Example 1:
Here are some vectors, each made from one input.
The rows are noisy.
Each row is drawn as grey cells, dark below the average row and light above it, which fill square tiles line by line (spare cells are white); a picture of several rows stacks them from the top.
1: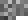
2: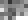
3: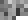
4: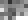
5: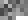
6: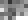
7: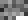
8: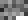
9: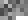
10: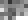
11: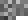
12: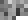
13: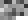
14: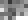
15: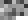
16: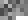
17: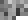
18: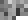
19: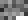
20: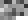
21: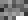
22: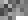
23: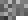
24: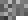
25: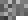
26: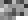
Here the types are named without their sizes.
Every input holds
a point on a line.
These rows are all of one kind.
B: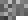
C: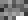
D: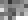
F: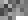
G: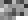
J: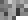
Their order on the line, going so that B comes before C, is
J, B, C, F, D, G.
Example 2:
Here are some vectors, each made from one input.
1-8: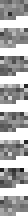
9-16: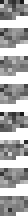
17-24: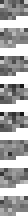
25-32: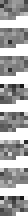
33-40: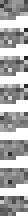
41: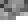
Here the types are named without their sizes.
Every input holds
a point on a line.
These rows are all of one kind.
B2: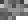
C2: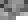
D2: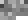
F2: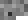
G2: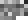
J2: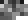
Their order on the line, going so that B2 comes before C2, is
J2, B2, F2, C2, D2, G2.
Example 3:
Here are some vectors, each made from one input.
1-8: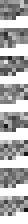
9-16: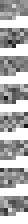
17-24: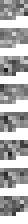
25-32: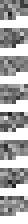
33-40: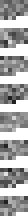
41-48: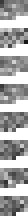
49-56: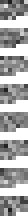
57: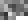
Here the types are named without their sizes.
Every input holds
a point on each of two lines.
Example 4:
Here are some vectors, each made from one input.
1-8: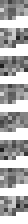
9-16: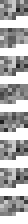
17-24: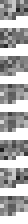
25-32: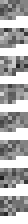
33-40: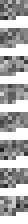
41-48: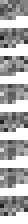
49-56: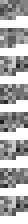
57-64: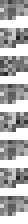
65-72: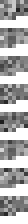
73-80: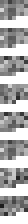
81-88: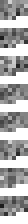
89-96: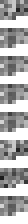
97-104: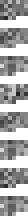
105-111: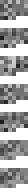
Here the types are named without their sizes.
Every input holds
a point on a line.
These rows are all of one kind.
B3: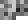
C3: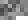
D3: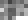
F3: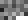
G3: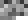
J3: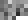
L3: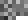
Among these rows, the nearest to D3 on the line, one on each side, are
C3 and G3.
